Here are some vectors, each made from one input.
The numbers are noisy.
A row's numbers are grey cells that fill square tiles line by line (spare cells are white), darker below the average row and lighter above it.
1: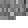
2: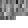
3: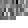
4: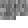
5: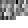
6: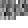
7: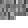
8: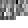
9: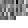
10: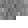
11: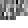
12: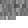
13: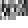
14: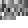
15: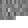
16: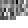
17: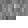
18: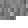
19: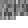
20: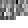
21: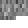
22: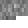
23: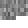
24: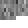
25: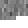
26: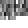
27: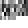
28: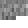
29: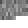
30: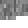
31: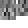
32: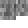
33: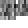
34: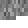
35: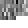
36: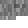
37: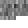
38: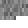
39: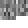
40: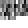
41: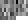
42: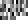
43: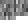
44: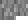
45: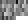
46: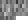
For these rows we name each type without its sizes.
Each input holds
either a point on a circle and a true/false value, or a fixed value.
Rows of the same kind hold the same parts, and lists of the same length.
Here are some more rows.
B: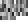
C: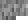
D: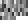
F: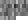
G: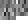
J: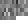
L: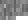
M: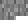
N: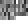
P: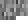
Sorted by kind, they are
B, D
C, F, G, J, L, M, N, P

